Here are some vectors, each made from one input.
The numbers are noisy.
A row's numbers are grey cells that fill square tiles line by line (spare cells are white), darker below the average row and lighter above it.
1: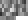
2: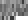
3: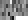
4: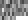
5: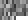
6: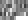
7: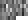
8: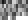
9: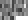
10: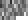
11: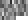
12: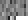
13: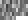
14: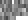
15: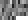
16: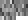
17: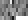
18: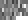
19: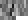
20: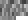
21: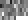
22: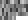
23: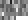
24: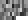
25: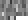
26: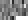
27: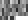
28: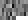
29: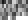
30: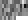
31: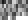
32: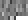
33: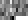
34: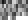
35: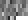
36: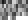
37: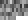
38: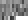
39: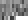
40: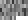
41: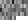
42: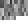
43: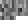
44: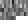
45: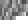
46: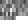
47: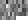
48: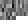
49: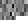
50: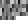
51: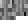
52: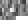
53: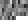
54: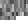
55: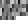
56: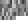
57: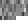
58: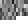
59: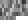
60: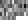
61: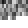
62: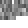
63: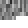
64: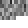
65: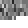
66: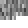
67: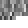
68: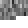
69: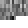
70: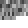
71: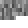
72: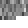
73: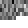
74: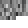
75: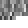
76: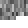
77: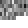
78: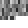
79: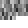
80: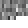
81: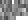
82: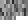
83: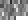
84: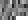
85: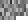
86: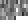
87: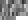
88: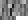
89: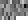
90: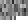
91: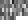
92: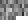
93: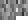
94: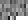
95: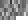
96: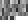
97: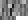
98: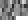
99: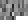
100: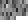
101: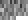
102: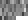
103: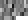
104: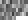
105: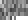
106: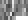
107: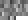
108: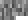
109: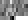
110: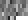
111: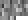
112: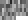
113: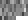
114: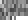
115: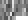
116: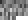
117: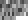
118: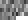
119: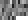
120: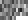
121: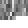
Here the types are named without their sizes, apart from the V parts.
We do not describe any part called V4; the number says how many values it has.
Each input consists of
a list of items, each a true/false value and a value of V4.
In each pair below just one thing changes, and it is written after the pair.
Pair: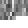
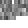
the true/false value in item 1 of the list
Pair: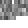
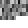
the value of V4 in item 1 of the list
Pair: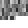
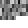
the true/false value in item 1 of the list
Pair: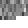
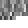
the true/false value in item 1 of the list
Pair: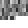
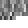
the value of V4 in item 1 of the list
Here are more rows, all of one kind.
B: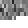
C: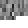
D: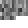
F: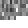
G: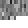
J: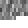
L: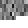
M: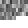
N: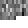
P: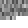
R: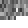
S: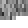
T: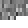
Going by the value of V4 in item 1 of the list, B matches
P and S.
